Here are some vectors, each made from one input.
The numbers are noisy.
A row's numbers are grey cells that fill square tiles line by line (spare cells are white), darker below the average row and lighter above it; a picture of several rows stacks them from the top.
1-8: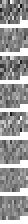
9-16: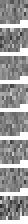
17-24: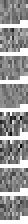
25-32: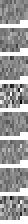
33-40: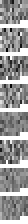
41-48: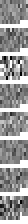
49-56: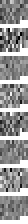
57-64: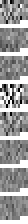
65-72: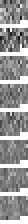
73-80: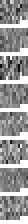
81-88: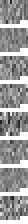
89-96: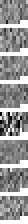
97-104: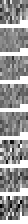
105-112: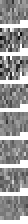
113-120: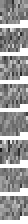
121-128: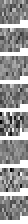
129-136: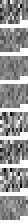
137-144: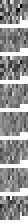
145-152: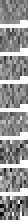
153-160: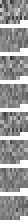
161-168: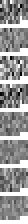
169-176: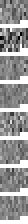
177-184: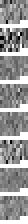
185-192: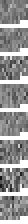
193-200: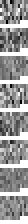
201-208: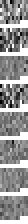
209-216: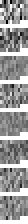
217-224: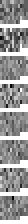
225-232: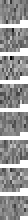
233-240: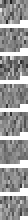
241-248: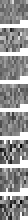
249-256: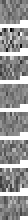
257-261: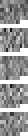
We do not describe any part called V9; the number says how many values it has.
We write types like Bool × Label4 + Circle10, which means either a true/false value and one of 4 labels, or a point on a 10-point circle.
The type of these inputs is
Bool × Line8 + (Line4 × Line4 + Unit) × V9.
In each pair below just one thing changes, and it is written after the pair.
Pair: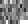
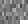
the place on the 8-point line
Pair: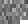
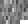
the place on the 8-point line
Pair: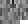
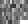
the true/false value
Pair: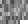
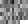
the true/false value
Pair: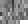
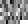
the true/false value
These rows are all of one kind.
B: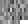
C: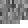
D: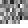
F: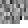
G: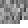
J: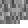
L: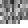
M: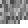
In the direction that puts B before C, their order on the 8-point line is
F, B, G, D, M, L, C, J.
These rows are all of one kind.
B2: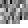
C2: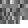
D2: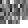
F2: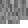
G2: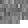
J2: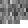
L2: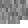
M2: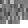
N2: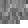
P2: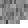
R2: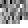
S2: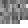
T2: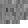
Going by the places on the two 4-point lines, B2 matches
C2, D2 and T2.
